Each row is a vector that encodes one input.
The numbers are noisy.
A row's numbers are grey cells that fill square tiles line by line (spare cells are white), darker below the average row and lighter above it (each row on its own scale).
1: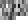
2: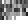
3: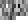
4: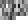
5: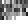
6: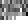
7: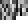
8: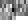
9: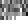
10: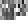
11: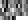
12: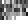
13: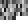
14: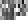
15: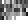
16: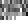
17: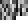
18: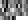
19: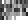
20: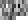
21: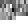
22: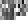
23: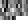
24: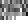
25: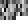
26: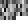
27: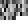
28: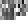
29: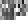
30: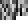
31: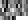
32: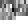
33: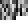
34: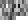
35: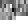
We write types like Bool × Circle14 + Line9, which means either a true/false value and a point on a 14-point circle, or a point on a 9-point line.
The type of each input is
Tree8.
